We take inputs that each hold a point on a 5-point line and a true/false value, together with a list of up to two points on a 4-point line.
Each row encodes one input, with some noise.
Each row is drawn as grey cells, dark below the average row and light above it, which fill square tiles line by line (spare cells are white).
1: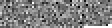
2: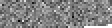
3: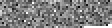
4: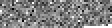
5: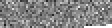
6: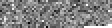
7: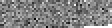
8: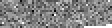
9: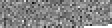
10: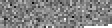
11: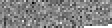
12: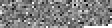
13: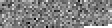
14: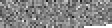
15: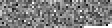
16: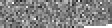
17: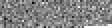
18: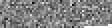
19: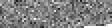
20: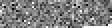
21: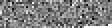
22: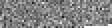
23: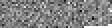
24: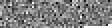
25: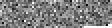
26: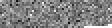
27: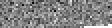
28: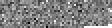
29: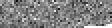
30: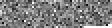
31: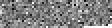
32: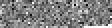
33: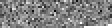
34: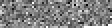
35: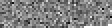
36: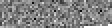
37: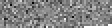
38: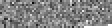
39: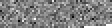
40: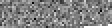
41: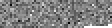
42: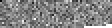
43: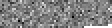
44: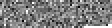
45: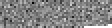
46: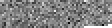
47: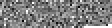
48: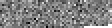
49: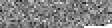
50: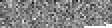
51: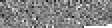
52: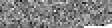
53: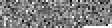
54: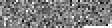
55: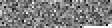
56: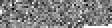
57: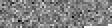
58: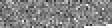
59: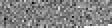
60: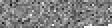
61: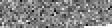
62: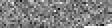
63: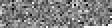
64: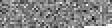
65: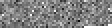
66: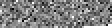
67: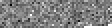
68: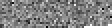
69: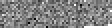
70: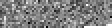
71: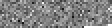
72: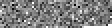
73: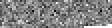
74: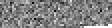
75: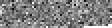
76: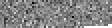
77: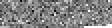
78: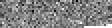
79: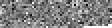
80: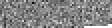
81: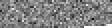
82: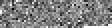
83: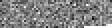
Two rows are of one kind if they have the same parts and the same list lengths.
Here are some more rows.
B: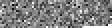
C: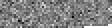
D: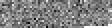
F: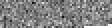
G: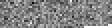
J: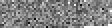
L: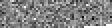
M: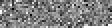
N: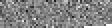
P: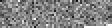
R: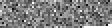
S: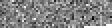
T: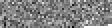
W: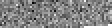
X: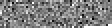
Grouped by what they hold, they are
B, M, R, X
C, D, F, G, J, T, W
L, N, P, S

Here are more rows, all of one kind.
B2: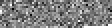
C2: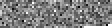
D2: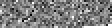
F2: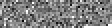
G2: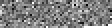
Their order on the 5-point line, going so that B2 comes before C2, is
D2, F2, B2, G2, C2.
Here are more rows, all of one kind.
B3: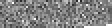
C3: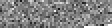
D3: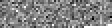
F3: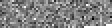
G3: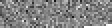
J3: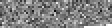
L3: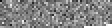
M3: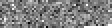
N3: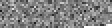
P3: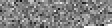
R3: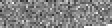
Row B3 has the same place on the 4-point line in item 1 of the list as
F3, G3 and J3.
